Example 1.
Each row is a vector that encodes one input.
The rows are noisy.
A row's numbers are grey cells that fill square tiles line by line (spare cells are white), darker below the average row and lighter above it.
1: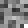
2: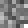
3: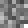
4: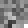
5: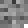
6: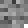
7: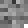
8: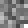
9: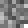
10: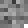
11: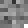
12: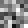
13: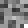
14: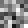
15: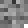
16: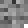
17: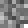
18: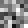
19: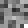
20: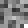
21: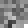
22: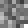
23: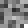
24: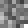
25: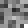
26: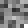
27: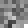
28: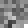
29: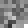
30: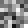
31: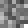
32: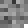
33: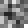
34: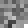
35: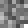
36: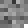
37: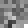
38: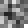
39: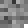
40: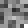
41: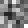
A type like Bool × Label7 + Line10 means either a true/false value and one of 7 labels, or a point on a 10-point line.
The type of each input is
Line6.
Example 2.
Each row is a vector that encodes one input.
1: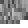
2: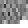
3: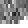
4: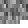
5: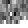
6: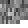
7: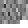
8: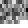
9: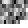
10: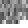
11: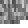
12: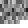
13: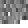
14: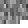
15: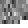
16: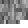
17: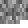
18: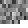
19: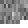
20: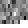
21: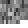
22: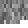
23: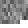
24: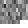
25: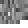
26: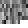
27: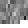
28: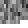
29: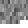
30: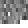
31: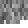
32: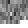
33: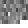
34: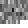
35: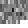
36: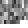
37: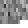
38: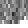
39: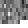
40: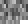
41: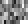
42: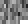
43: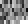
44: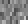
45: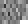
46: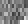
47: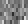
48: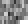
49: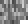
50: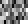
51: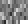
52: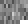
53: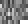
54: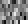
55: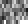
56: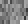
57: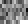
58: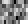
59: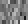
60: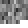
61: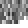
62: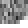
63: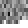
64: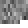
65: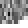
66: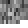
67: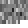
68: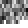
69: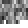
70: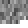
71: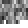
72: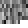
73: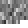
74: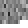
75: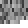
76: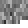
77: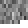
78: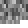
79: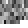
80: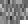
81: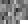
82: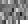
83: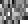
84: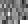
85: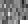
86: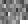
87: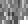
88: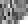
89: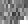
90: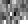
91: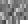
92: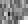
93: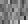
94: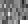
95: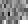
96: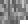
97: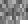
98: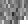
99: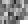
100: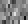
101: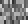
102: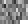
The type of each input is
Line5 × Line5.
